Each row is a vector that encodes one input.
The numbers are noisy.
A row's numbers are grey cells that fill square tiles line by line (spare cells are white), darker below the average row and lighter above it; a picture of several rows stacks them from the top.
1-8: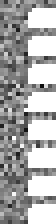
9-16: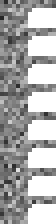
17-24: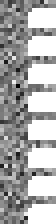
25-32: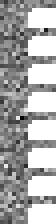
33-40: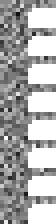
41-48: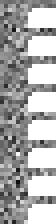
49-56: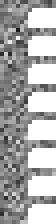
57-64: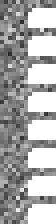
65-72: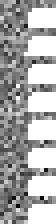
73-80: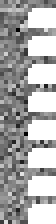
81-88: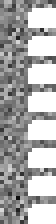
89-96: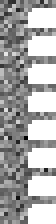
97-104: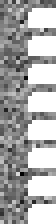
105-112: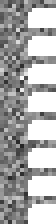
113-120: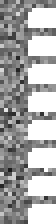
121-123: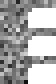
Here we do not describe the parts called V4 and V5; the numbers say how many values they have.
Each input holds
a point on a 6-point line, together with either a true/false value and a value of V4, or a value of V5.
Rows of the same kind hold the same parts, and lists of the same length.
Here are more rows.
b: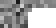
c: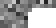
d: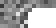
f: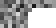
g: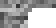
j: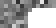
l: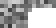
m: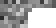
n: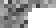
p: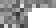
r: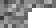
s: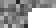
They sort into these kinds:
b, c, j, l, n, p, s
d, f, g, m, r

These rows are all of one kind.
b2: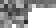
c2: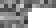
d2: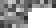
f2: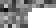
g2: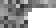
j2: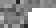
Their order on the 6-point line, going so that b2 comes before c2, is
g2, b2, j2, c2, f2, d2.
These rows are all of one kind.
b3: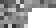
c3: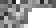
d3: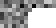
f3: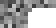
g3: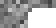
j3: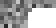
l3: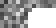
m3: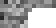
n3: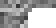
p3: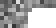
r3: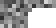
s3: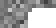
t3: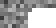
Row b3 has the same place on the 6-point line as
p3, s3 and t3.
